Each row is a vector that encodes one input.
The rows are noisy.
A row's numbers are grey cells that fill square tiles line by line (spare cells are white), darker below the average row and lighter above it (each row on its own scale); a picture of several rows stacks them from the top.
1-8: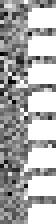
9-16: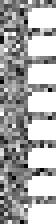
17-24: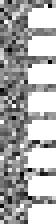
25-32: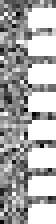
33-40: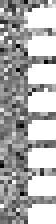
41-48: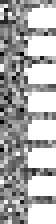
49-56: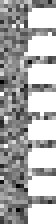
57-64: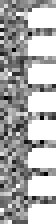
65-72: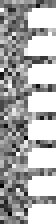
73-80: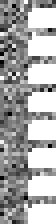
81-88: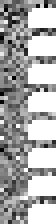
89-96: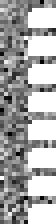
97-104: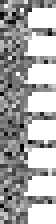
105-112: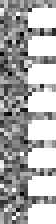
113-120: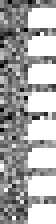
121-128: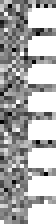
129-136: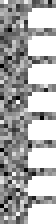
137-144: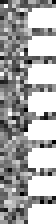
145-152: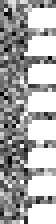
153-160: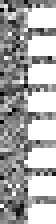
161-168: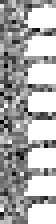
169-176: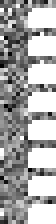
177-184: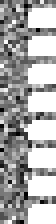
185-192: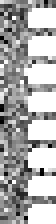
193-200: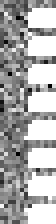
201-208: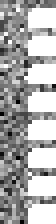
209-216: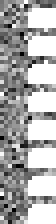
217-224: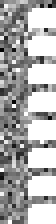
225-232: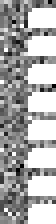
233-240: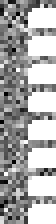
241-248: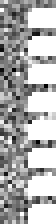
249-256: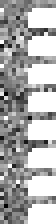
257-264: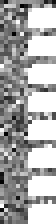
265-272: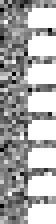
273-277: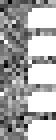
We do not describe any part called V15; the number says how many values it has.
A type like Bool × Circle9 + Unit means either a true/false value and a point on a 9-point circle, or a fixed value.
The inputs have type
Label12 × Label12 × V15.
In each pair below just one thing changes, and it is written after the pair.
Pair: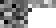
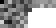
the value of V15
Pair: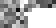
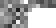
one of the two labels
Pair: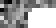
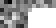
one of the two labels
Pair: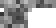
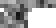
the value of V15
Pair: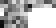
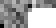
one of the two labels
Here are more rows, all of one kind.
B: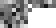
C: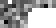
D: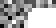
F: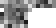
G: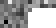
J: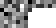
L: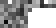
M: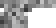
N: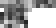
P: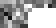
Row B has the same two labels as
C, G and L.
